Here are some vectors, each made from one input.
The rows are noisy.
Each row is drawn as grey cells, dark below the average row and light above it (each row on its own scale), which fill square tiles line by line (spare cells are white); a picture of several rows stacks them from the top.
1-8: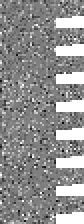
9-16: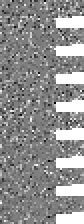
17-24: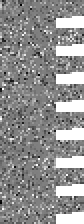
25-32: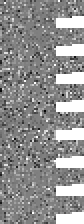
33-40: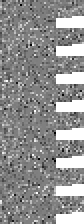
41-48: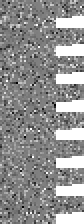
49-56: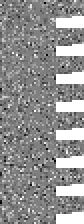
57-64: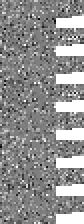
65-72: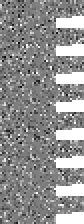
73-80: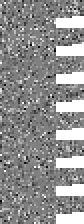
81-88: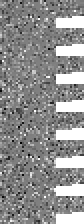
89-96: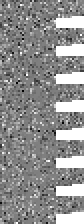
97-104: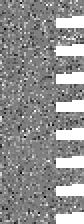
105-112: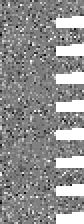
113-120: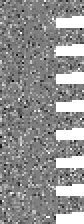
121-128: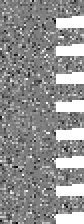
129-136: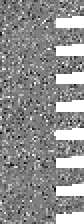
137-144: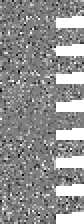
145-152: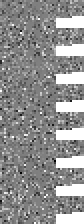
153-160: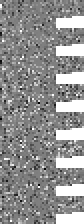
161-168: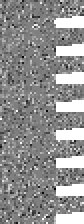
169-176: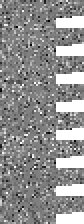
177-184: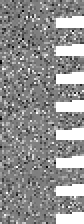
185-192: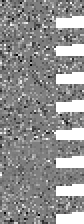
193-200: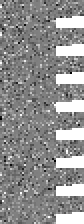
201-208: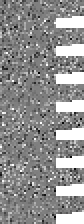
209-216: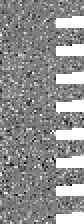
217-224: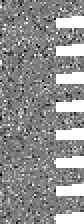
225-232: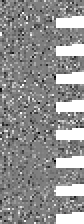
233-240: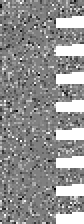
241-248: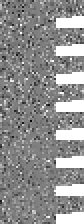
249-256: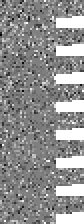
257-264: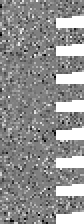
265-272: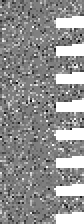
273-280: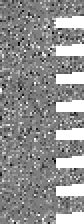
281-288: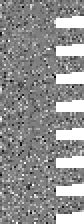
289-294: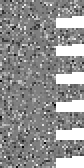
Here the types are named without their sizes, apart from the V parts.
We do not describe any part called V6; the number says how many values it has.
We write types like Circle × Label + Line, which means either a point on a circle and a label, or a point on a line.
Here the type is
Tree × (Tree + Unit) × V6.
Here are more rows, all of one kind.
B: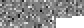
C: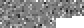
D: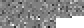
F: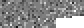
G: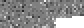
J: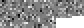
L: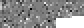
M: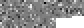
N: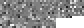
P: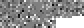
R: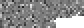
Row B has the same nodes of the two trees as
C, J, M and P.
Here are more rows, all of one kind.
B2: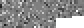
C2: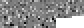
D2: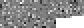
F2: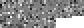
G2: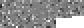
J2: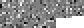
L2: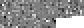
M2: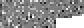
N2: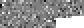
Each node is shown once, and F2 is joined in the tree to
B2.
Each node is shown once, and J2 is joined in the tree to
B2, D2 and N2.
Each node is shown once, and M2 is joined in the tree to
D2 and G2.
